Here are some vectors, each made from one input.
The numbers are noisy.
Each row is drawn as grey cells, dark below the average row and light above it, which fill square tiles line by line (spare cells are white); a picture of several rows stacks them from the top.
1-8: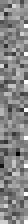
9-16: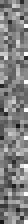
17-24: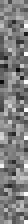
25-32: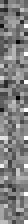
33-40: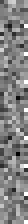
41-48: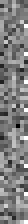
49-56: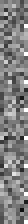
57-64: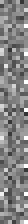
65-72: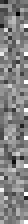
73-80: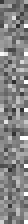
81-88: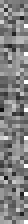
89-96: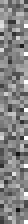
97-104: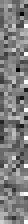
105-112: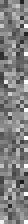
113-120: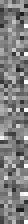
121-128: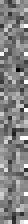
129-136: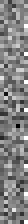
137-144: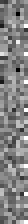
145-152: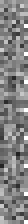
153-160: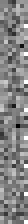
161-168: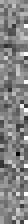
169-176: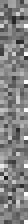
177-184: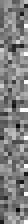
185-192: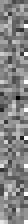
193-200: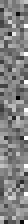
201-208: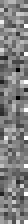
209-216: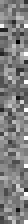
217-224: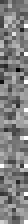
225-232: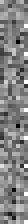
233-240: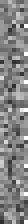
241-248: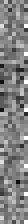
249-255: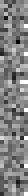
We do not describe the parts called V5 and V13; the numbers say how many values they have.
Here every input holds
either a point on a 6-point line, a value of V5 and a value of V13, or a point on a 7-point line, a point on a 9-point line and a true/false value.
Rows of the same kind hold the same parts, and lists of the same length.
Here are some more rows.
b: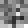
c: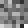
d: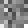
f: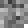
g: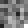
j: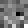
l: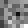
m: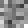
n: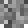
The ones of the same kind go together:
b, c, d, f, m, n
g, j, l

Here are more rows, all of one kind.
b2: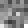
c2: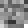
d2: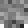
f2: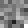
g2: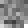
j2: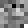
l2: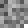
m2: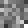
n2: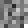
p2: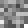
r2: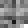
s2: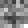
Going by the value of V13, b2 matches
c2, d2, f2 and g2.
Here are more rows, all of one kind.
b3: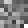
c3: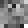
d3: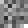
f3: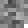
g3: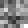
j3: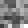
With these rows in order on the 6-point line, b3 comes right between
d3 and f3.
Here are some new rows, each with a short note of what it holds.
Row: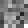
a point on a 7-point line, a point on a 9-point line and a true/false value
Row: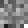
a point on a 6-point line, a value of V5 and a value of V13
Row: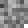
a point on a 6-point line, a value of V5 and a value of V13
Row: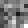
a point on a 7-point line, a point on a 9-point line and a true/false value
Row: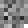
a point on a 6-point line, a value of V5 and a value of V13
